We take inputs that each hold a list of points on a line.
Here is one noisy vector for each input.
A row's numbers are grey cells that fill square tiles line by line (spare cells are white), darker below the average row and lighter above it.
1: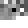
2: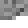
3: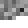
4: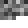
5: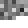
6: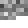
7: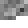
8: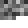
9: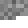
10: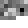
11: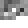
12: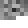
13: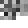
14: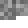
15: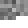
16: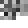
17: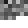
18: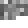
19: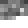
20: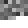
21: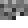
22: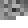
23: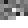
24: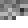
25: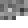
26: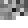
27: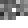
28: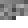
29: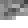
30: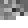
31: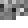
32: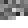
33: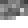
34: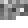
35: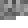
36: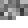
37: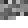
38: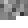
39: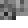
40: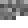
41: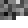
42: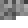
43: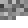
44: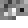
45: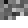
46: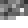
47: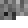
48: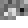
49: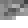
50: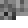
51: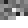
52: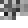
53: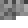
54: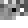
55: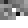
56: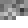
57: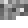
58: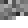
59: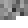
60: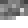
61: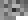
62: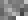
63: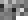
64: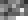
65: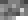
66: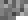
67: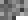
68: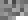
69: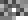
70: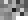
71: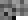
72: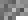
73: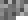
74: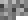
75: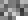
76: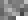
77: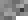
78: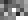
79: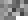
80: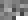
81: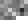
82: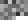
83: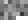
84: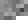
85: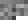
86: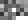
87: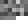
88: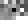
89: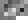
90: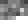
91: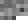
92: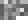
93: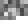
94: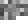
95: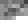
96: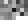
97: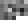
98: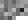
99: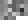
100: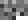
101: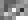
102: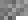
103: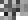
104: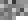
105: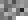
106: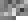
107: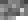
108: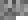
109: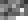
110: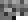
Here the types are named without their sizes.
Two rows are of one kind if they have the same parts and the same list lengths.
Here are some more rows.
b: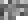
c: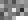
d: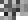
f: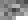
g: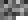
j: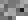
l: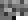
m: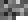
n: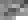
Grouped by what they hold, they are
b, g, l, m
c, j
d
f, n

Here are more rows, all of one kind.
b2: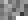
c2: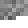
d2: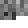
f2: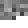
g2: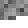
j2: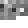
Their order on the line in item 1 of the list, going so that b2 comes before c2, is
j2, b2, f2, g2, c2, d2.
